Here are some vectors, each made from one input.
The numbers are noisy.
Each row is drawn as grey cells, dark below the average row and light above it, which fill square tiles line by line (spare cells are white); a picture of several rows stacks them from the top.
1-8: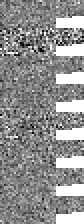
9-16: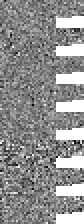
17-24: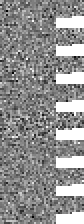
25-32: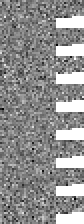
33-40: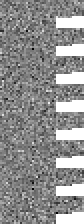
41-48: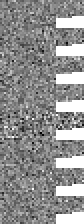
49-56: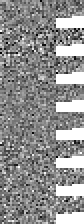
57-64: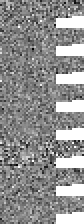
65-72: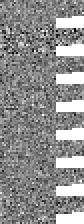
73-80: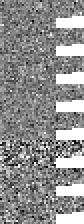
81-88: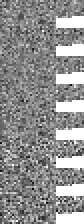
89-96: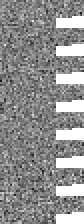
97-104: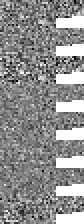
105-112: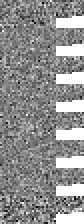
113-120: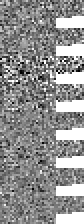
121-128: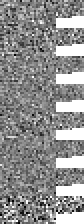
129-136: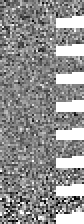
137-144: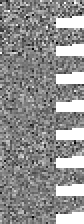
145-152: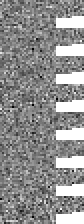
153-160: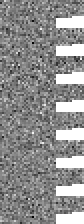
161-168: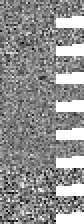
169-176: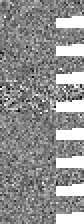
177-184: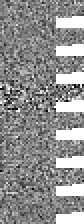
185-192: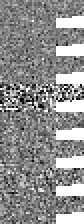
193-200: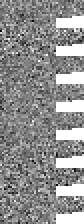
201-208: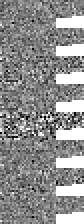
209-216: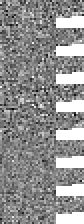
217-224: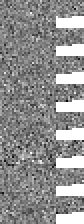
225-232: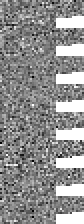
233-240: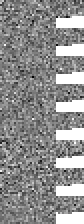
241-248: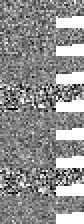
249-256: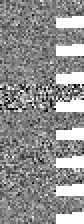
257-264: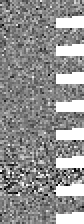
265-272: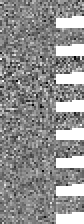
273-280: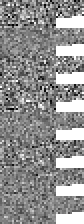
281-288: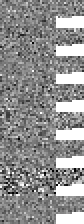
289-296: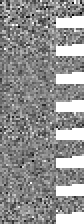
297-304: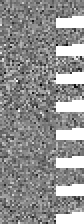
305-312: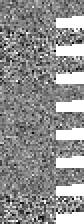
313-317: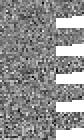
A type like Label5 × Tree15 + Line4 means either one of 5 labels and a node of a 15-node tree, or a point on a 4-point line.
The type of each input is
Bool × (Circle13 + Label7 × Tree13).
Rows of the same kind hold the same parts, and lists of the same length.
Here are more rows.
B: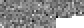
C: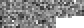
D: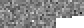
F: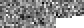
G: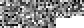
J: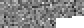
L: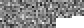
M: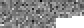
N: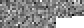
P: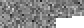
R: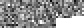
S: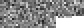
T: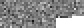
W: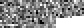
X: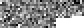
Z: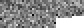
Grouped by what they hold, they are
B, F, M, P, T, W, X
C, D, G, J, L, N, R, S, Z

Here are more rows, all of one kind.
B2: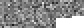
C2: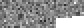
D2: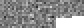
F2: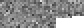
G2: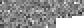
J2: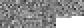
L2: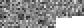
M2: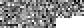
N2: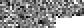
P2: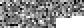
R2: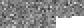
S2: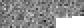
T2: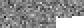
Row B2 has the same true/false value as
F2 and G2.
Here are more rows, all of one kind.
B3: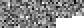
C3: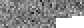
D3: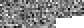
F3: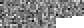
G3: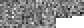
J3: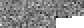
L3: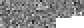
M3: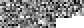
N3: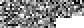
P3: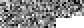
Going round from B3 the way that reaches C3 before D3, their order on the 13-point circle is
B3, P3, M3, C3, D3, G3, J3, N3, L3, F3.
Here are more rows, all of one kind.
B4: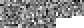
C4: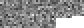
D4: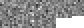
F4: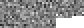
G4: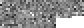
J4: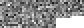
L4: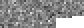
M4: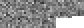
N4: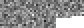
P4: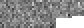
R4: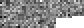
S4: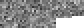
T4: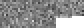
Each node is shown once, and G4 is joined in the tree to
L4 and T4.
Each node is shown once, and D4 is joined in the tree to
B4 and L4.
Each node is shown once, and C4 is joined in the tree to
J4.
